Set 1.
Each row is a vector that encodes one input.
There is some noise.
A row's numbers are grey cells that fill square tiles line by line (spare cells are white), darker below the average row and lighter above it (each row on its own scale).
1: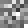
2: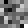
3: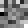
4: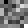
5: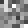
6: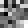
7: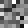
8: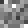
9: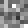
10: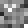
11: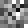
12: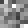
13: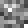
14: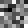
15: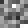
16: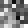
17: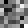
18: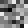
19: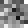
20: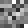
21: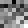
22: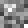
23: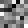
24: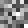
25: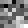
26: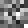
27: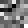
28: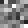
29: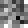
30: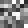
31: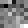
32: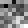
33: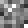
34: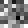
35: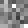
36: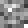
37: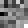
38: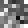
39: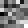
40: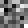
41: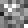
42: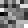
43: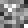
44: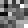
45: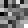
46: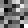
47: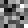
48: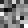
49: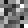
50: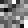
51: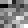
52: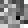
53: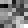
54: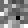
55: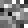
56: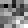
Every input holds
a point on an 8-point circle.
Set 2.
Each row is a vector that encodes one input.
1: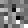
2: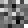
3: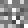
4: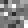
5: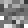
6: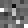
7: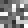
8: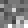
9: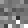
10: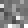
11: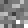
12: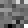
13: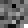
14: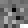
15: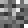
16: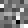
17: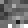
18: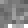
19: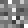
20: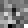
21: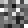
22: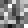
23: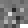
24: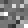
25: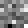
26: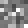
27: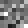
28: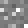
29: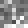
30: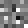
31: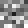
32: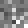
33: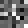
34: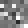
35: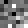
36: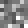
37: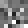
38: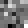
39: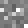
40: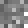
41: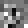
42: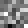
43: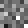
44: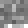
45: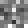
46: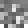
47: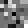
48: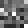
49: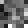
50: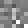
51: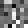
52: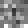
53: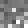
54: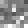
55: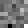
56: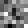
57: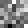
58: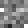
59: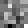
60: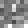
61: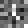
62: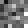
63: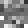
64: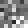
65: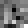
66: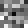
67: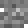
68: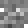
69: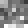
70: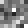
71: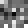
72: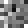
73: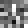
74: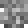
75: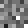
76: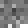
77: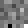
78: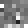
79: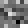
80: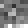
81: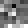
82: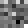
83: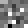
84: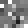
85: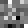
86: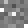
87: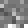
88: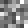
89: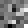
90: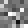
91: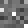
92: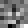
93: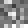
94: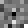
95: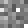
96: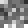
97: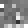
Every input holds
one of 11 labels.
